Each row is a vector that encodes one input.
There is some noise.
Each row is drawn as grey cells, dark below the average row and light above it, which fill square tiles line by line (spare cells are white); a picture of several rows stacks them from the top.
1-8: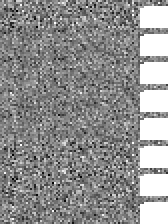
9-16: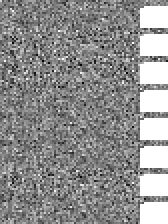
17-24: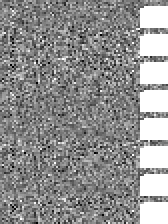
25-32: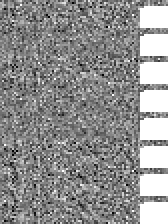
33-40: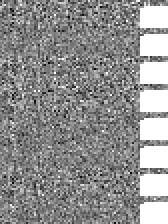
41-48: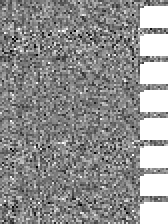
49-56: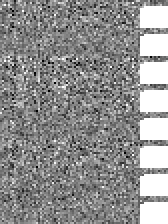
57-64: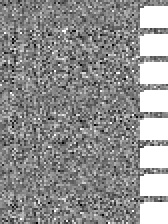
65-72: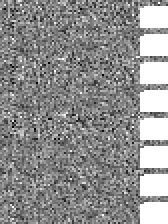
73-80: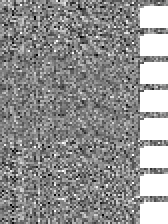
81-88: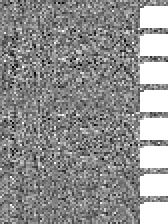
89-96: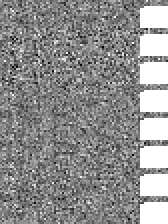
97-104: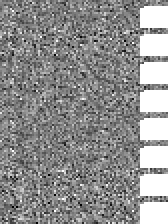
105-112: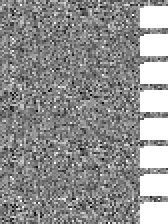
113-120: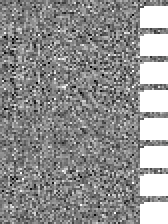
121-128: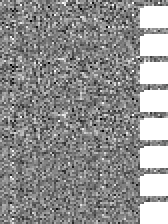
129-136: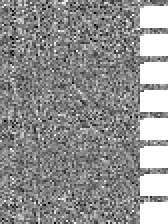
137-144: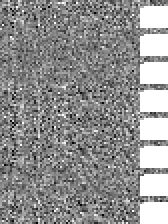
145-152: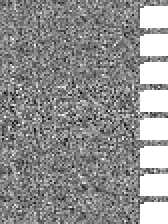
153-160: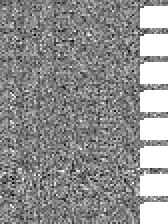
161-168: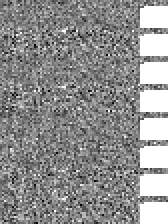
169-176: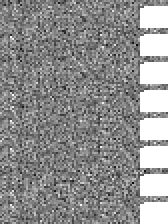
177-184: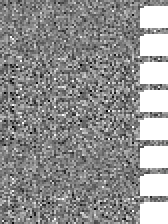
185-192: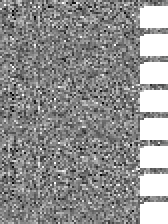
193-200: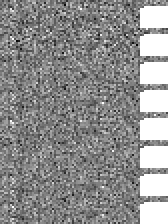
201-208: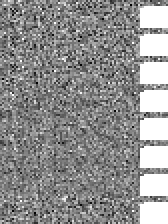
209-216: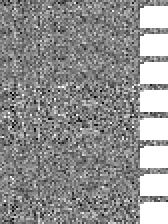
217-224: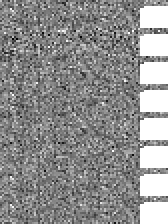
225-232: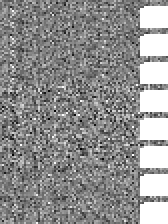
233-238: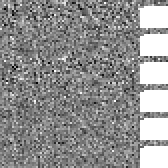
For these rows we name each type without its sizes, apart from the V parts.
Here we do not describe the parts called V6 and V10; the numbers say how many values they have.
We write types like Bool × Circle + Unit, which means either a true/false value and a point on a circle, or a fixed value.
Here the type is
Bool × V10 + Label × Line × V6.
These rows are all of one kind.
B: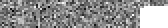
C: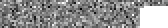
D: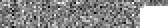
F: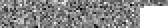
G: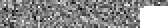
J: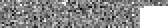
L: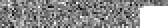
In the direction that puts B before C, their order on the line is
D, B, F, L, G, C, J.
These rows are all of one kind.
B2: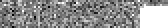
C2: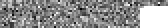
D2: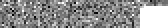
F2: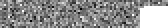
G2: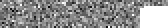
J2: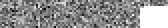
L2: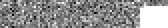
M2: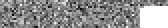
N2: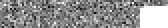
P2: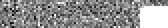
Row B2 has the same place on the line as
D2, L2 and P2.
